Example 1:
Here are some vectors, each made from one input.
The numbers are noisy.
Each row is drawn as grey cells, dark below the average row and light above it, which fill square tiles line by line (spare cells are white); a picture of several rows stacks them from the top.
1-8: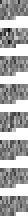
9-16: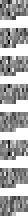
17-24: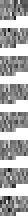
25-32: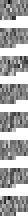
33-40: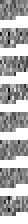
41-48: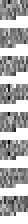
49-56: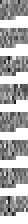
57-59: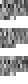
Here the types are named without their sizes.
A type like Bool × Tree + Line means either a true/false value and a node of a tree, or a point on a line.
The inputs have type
(Circle + Unit) × Label.
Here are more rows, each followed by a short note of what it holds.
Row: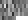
a label
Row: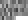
a label
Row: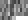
a label
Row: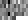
a point on a circle and a label
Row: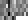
a point on a circle and a label
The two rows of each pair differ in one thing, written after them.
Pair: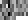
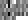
the label
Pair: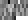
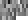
the label
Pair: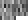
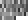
the label
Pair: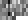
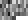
the label
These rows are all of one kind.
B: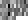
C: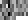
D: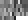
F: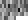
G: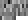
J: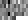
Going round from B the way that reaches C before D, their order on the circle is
B, C, J, G, D, F.
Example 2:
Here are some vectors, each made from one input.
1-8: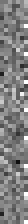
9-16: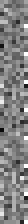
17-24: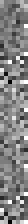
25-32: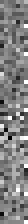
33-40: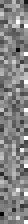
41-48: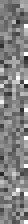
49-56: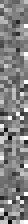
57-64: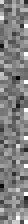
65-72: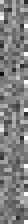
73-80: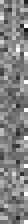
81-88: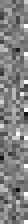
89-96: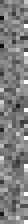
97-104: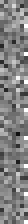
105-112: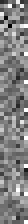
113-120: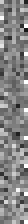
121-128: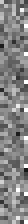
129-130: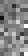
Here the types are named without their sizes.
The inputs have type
List(Line).
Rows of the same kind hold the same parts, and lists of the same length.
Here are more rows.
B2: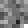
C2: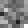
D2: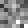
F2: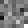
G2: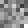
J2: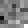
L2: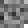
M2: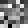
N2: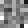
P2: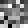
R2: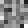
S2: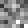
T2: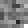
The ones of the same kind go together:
B2, C2, F2, J2, L2, T2
D2, G2, N2, R2, S2
M2, P2

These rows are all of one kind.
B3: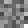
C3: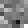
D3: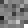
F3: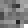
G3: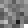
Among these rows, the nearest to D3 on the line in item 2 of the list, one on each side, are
F3 and G3.
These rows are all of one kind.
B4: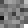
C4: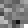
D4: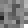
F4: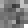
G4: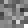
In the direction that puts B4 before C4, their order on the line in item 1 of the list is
G4, B4, D4, C4, F4.
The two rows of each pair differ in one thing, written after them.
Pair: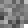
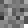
the place on the line in item 1 of the list
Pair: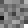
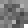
the place on the line in item 1 of the list
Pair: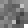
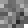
the place on the line in item 2 of the list
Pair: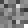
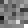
the place on the line in item 2 of the list
